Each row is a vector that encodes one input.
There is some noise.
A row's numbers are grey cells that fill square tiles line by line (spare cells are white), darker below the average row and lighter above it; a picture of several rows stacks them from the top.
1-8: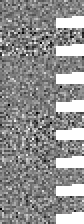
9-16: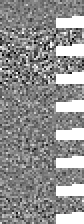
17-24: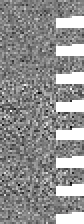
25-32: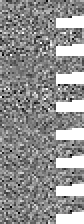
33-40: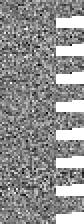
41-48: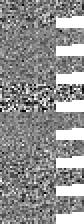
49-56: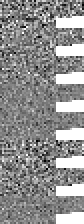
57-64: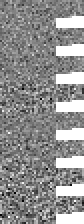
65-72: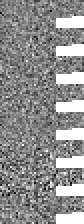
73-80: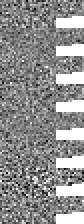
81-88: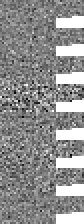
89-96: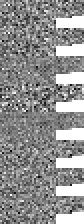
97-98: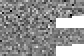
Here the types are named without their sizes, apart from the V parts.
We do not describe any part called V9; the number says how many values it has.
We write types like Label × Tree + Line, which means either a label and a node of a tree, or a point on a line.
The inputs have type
Label × V9 + Line.
